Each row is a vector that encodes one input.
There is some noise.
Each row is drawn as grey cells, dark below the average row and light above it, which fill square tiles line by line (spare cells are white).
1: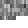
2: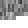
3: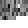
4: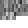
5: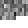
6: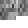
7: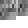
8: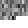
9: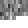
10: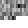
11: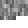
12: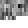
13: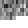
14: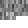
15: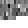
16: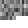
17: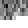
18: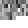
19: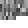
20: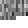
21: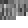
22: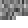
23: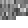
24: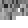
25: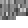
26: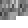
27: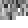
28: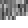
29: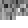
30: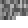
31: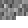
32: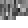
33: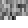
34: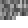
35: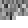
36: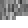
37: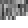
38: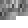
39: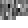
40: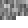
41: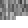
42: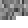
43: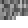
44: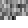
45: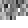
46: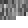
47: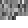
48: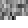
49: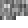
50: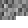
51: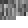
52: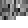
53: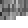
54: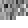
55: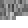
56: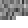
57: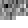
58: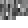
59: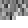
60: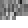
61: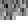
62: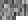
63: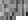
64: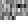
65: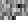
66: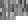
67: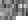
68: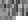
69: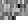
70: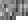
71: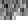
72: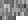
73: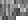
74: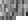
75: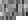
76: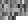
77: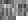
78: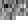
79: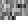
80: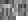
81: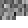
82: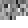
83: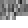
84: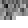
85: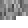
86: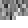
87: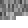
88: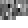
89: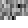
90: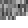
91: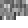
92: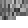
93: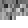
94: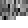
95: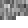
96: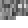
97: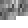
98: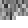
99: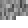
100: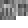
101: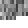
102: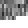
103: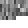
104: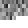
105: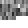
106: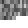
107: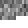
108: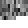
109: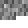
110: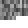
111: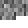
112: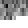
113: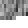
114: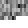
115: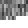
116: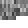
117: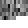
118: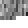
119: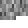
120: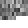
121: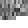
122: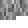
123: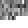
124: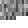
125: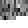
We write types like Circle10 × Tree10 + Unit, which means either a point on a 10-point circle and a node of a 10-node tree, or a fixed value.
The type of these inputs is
Bool × Line6 × (Tree9 + Unit).
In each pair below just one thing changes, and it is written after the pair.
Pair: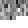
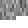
the place on the 6-point line
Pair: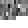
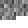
the place on the 6-point line
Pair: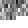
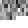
the node of the tree
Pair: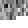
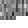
the place on the 6-point line
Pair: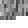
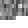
the true/false value
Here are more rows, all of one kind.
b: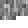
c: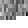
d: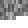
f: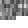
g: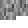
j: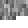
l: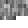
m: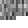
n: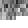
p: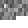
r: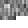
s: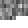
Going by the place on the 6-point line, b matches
j, l, p and r.
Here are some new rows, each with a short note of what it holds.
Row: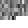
a point on a 6-point line, a node of a 9-node tree and a true/false value
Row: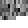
a point on a 6-point line and a true/false value
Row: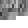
a point on a 6-point line and a true/false value
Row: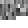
a point on a 6-point line, a node of a 9-node tree and a true/false value
